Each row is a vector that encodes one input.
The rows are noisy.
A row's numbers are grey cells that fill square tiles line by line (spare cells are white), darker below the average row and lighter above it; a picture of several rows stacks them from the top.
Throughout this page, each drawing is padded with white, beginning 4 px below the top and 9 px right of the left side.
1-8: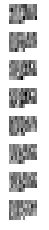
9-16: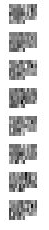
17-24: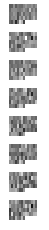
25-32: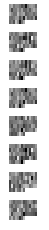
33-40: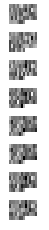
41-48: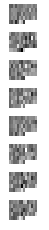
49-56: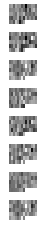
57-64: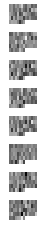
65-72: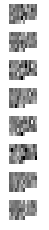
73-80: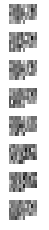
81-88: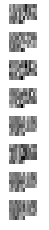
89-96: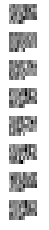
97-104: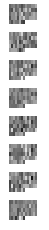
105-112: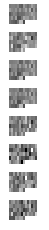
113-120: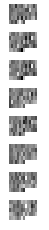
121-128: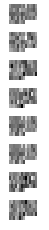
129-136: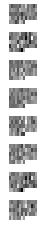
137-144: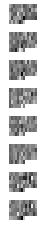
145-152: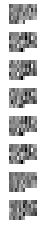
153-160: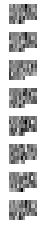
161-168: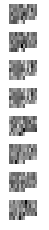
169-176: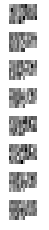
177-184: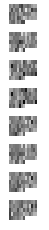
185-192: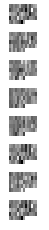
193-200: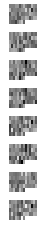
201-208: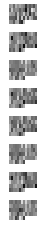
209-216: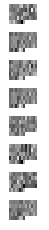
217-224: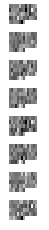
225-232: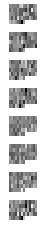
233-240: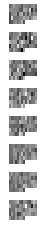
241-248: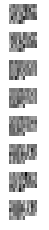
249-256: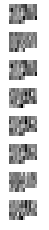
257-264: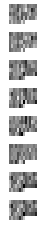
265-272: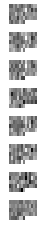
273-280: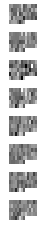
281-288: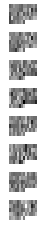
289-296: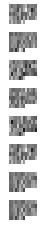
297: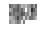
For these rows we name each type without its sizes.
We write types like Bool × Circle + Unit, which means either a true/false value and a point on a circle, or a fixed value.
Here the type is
Circle × (Circle + Line).
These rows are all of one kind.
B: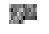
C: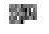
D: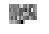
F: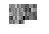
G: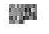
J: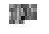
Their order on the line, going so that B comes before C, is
B, J, F, G, D, C.
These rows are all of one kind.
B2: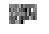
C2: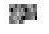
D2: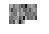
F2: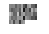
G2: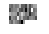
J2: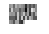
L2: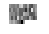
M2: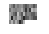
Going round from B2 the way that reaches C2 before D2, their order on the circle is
B2, C2, G2, D2, J2, F2, L2, M2.
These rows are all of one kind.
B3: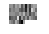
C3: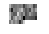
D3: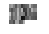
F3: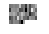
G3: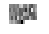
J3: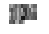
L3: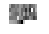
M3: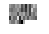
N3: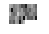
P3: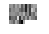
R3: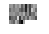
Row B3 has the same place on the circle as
M3, N3, P3 and R3.
